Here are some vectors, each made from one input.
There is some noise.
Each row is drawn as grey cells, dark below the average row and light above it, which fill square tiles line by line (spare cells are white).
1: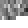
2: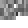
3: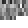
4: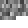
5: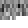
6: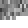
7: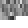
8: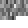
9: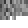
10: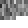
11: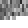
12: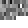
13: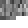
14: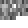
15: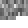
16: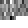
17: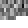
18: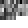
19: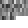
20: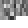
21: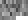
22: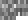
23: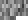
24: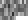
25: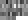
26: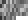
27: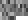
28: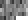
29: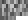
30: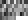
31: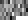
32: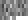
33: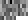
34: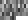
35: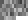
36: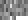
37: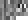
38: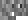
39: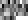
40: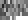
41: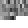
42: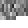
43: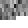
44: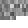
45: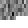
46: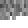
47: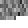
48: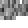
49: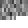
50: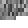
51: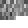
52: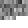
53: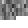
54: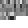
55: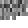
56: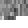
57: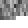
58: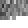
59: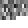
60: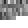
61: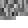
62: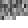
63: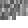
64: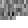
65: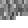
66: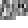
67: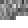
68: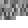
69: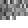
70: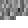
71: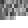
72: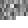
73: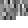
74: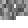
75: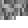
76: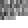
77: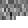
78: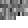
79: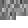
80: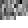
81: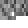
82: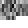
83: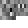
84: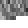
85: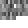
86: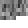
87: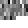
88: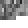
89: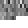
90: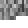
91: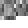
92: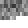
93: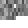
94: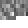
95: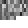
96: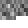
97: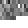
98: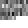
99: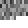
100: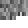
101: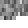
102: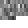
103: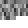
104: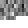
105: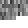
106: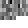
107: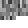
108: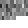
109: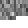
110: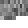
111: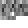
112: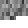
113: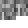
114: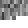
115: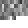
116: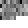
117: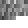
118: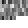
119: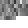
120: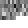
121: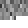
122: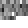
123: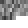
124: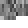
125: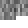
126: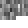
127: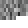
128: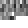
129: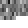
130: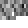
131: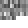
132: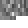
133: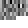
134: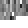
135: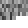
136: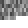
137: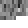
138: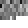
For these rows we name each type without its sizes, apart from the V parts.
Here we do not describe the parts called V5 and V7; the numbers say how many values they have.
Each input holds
either a value of V5 and a value of V7, or a list of points on a line.
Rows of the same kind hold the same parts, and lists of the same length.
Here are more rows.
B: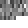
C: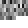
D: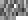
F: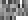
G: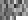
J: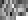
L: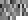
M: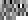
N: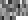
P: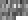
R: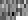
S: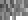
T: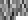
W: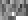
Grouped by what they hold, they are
B, G, J, L, S
C, F, M, N
D, P, R, T
W

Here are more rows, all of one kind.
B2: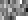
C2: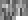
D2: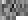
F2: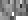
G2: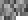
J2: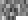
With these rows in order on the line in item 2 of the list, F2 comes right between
B2 and C2.
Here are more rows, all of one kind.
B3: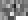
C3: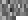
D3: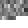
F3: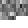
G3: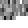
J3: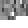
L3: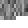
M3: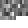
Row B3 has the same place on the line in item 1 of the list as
F3 and J3.
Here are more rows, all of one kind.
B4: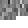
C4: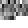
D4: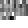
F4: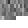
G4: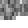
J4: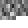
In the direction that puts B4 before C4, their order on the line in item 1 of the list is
G4, B4, F4, C4, J4, D4.
